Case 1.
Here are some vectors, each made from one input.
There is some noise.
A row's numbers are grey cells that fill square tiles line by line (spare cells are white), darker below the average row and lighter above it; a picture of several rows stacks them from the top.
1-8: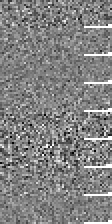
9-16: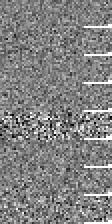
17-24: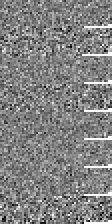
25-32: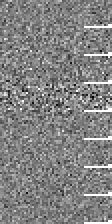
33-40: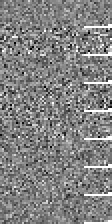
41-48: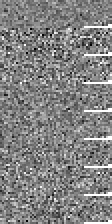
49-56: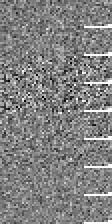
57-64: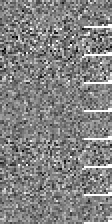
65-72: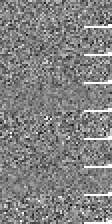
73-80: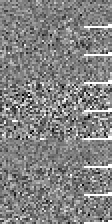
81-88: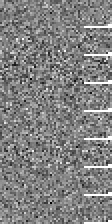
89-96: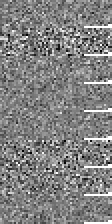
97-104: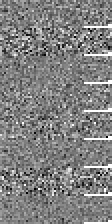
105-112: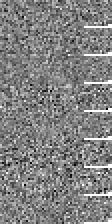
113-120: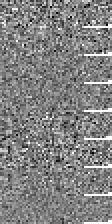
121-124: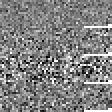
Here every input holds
either a point on a 9-point line, or a point on a 12-point line.
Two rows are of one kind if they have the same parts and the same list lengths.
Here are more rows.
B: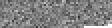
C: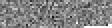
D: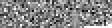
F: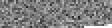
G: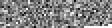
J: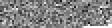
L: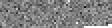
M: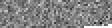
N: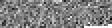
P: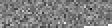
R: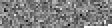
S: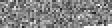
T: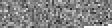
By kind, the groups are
B, C, F, J, L, P, R
D, G, M, N, S, T

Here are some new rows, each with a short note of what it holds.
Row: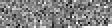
a point on a 12-point line
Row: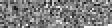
a point on a 12-point line
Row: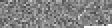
a point on a 9-point line
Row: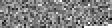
a point on a 9-point line
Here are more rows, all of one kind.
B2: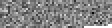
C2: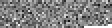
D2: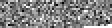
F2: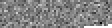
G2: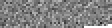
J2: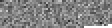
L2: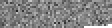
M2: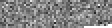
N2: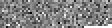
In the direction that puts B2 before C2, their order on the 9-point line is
D2, G2, F2, L2, N2, M2, B2, J2, C2.
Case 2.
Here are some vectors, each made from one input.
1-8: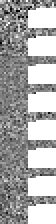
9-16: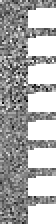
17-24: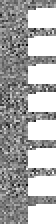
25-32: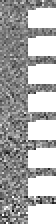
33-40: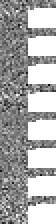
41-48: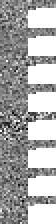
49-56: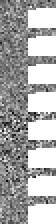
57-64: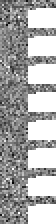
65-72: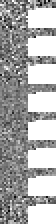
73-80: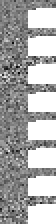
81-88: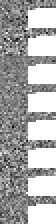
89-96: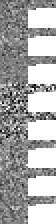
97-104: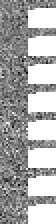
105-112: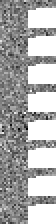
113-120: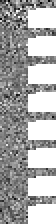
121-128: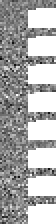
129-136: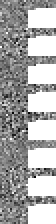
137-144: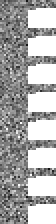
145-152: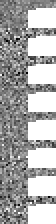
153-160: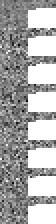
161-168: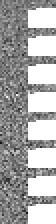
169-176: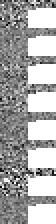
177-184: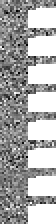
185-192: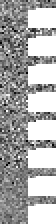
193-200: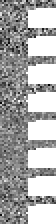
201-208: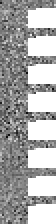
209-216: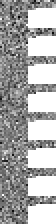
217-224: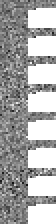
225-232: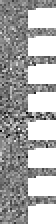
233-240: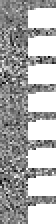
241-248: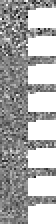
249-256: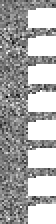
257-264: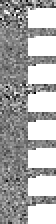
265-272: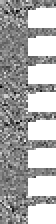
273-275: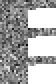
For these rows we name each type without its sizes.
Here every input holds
either a point on a circle, or a point on a line.
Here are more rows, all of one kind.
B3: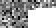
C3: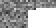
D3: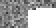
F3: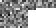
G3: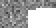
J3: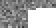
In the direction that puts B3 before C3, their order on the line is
F3, G3, B3, J3, D3, C3.
